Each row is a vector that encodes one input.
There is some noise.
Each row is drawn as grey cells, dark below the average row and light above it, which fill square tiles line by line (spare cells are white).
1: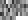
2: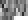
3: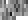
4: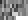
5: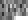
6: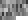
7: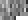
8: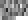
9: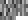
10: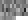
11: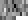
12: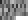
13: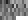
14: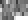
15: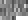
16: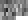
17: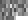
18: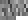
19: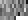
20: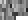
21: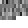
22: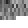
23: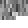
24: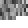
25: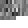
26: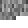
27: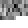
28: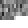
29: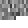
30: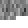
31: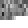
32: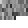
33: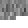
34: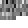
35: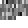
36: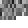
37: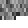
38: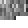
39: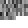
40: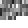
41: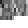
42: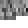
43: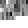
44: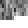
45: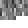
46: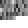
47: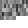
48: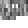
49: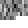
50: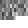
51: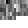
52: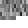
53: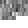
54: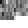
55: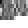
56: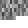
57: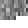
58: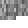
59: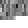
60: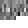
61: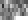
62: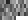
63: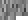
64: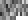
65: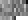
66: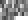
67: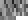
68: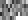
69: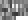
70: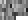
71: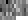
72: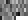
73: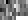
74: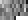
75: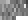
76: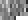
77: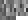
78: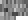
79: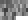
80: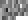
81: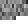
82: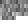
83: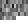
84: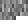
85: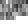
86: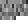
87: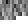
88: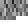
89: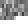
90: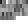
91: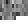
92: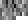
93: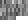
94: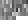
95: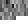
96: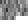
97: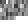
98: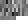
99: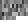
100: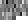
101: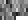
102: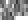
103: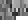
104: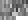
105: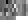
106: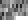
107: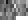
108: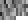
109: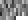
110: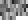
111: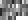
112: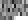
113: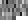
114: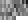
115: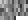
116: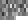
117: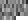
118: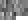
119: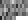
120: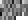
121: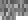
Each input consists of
a point on each of two 4-point lines, together with either a point on a 9-point line, or four true/false values.
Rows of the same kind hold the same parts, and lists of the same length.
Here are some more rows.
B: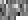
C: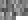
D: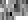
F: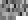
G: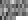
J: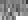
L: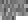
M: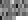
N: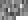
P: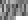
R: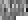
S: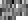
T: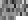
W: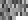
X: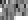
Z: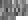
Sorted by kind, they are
B, C, D, G, J, L, M, N, P, R, X, Z
F, S, T, W

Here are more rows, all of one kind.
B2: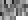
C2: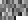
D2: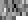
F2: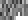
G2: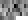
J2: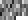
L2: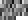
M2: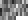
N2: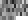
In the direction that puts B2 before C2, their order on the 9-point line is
B2, J2, M2, F2, L2, N2, D2, G2, C2.
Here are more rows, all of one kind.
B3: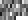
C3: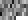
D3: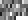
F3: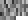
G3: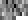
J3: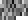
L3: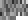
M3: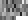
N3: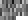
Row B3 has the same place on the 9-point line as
D3 and F3.
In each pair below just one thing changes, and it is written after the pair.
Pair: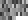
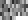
the place on the 9-point line
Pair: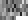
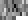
the place on one of the two 4-point lines
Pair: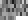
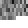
the place on the 9-point line
